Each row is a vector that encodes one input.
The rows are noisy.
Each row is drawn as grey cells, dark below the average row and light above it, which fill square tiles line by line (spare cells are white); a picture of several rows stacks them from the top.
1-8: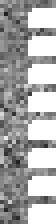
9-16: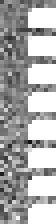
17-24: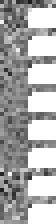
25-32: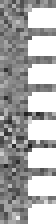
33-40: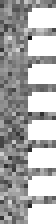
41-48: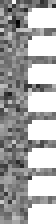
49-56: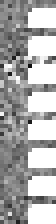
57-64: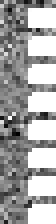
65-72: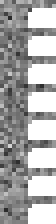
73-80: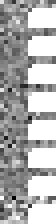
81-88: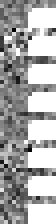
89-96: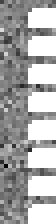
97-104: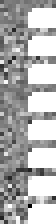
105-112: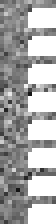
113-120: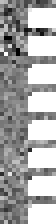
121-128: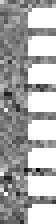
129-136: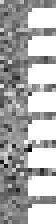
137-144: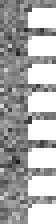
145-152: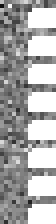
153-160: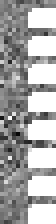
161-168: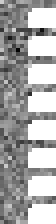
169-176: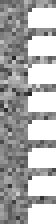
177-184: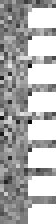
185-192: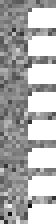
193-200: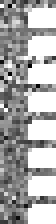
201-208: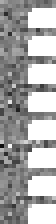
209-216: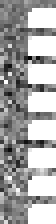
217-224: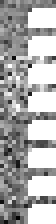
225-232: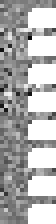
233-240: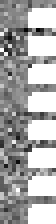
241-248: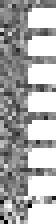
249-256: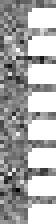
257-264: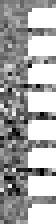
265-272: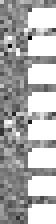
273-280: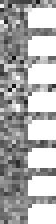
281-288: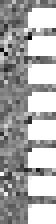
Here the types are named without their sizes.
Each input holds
a label, together with either a fixed value, or two labels.
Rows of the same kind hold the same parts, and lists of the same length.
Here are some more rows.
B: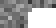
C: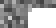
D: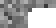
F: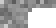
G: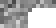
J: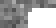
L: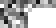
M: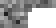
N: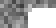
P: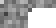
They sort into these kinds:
B, C, G, J, L, N
D, F, M, P

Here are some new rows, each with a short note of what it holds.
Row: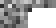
a label
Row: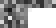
three labels
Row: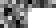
a label
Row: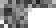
a label
